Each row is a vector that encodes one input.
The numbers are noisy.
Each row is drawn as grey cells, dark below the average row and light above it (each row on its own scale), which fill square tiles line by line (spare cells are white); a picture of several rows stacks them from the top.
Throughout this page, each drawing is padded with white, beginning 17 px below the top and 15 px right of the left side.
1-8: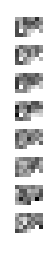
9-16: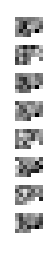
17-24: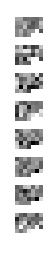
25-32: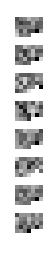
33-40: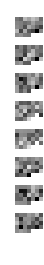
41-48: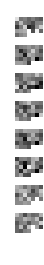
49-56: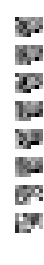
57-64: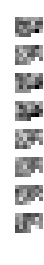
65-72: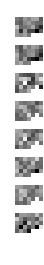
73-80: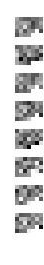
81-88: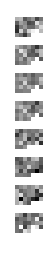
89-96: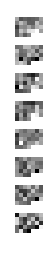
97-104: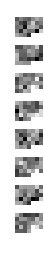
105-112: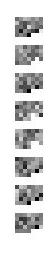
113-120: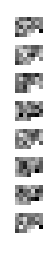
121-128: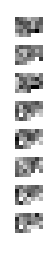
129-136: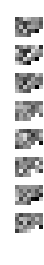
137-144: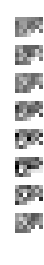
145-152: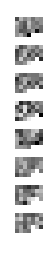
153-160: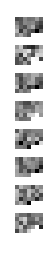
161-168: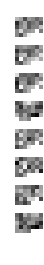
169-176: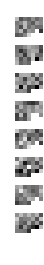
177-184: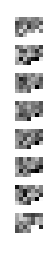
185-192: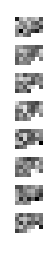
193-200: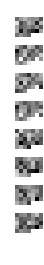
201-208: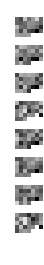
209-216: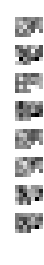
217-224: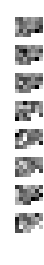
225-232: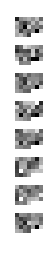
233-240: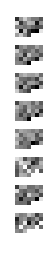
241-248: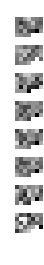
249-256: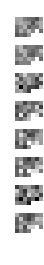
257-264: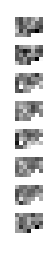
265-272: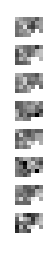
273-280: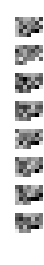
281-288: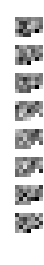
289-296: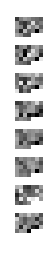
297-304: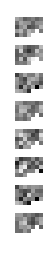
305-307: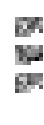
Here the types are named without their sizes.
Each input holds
a point on each of two lines and a true/false value.
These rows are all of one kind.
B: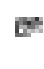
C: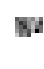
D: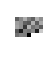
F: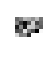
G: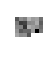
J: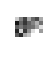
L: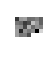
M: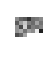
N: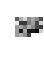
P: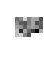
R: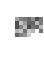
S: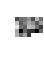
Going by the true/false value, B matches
J, M and R.
